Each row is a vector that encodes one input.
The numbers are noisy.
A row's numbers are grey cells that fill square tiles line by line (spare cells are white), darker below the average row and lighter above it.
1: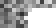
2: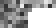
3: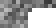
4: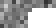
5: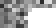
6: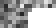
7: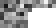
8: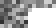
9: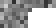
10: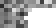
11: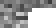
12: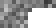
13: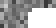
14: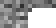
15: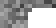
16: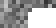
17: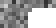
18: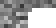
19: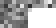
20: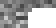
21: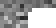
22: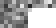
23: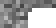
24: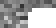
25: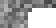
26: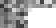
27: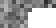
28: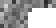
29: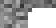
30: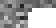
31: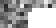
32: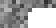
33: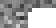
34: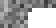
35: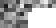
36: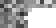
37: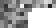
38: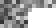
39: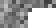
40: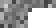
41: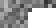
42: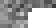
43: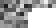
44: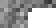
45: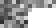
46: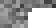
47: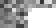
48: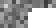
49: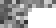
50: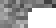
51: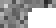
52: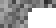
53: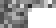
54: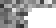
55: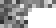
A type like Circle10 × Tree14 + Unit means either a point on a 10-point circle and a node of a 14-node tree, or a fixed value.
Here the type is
Line5 + Line6.
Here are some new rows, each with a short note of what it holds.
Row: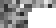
a point on a 5-point line
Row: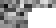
a point on a 5-point line
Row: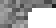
a point on a 6-point line
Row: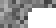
a point on a 6-point line
